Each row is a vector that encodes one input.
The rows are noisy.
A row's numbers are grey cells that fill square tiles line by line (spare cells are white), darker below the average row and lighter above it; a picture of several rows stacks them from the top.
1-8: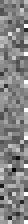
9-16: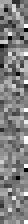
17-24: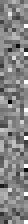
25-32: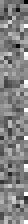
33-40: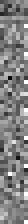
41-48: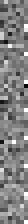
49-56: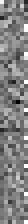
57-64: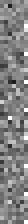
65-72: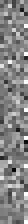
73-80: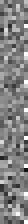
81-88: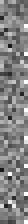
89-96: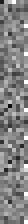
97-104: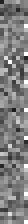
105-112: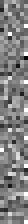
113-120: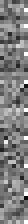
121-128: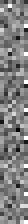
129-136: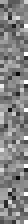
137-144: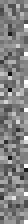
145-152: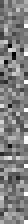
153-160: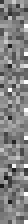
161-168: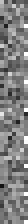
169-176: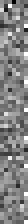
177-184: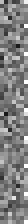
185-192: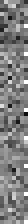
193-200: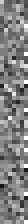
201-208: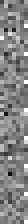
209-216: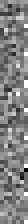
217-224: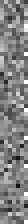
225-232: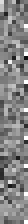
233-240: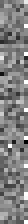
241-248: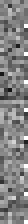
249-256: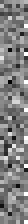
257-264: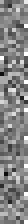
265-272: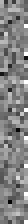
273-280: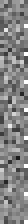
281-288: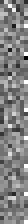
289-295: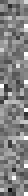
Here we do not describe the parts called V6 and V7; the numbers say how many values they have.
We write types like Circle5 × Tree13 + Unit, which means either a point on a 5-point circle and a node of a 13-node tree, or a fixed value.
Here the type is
Bool × V6 + Label11 × (Line8 + V7).
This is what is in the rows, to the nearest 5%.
About 75% of them hold one of 11 labels, together with either a point on an 8-point line, or a value of V7. The rest hold a true/false value and a value of V6.
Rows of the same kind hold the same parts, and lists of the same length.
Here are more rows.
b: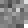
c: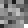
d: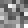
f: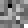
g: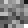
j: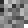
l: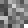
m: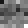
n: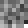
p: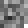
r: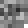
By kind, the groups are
b, f, j, l, p
c, d, g, n
m, r

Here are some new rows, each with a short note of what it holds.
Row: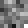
one of 11 labels and a point on an 8-point line
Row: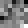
one of 11 labels and a value of V7
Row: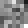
a true/false value and a value of V6
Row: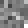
one of 11 labels and a point on an 8-point line
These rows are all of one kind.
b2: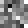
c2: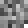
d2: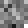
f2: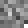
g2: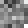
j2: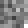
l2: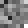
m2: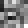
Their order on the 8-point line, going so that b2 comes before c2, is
l2, g2, b2, d2, j2, m2, f2, c2.
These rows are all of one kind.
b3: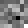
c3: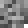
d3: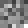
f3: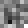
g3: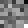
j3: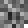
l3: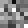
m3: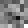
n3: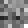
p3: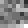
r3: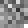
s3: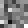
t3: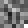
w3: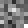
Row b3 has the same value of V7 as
f3, j3, m3 and t3.
